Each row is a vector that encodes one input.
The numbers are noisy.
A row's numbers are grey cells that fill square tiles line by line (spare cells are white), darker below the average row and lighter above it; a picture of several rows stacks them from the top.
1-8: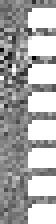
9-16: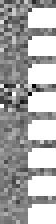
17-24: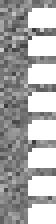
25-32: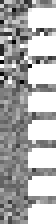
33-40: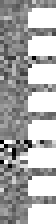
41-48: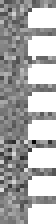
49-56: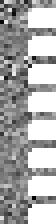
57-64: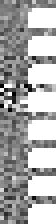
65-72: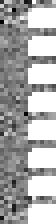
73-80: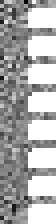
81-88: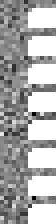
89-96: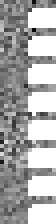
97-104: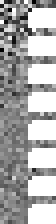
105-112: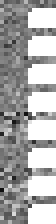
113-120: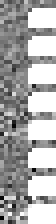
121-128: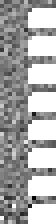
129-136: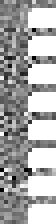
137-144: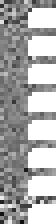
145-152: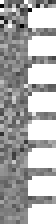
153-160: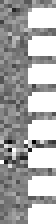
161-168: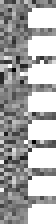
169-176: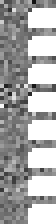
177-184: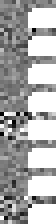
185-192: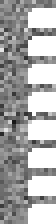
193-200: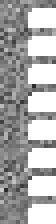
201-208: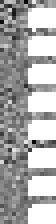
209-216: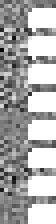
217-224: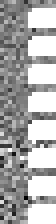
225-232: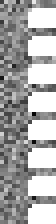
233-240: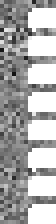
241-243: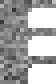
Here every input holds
either a point on a 9-point circle and one of 12 labels, or a fixed value.
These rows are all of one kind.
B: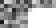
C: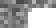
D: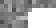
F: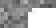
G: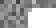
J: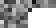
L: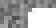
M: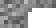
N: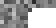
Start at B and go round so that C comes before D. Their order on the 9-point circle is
B, J, L, C, M, F, G, D, N.
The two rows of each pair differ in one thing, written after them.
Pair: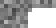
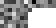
the place on the 9-point circle
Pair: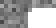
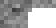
the label
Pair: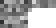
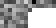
the label
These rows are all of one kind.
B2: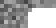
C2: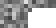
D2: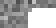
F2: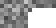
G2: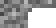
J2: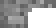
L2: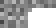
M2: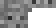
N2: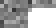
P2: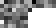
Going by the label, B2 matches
C2, D2, M2 and N2.
